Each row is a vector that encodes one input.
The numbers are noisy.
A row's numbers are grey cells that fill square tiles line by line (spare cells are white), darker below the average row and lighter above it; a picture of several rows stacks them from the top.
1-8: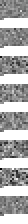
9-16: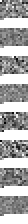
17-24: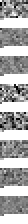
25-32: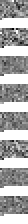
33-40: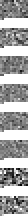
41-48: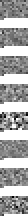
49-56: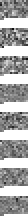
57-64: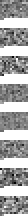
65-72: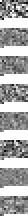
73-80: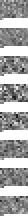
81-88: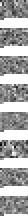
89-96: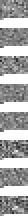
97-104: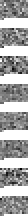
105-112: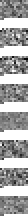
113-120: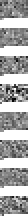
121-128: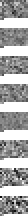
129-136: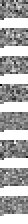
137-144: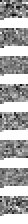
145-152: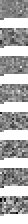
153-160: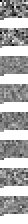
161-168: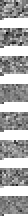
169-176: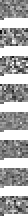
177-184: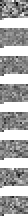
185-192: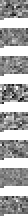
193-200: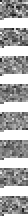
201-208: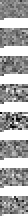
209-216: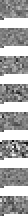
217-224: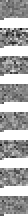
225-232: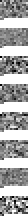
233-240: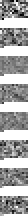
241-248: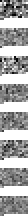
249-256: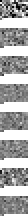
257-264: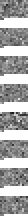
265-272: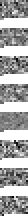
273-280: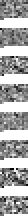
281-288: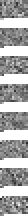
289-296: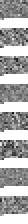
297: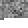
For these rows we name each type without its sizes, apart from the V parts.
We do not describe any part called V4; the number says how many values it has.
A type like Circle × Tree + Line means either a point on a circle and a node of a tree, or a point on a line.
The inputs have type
Circle + List(Label × V4) + Tree.
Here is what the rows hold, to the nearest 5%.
About 15% of them hold a point on a circle. About 20% of them hold a node of a tree. The rest are lists of items, each a label and a value of V4.
